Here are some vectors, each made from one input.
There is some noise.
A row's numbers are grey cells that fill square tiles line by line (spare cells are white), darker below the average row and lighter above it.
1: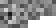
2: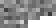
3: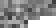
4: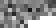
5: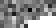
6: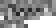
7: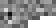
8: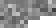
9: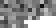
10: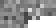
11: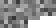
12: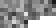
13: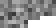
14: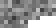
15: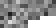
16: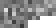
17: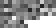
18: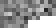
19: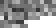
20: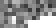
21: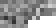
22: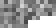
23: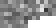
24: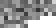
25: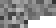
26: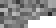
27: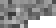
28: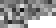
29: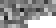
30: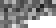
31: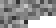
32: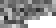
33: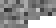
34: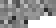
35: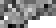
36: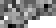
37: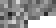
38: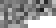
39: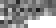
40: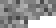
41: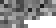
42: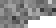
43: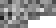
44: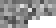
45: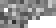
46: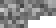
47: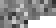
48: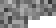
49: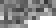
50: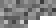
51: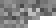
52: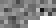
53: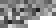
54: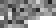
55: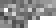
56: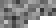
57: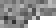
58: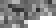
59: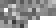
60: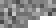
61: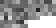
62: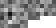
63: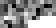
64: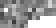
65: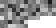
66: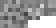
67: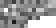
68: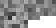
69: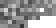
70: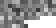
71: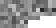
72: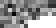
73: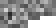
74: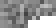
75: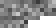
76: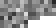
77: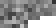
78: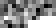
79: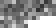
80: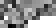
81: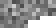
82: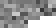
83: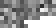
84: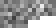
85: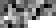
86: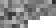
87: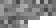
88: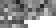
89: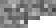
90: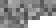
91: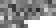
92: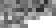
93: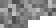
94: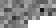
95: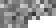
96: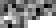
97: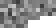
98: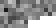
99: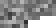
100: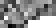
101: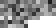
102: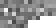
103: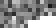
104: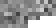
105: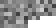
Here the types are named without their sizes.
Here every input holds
a true/false value, together with a list of points on a line.
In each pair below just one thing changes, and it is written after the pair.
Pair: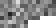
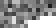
the true/false value
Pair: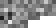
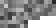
the place on the line in item 1 of the list
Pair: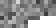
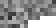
the place on the line in item 1 of the list
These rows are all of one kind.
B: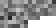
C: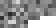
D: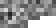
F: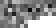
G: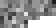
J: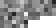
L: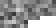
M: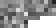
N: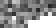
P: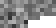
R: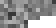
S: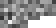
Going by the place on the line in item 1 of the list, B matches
F, L, P and R.
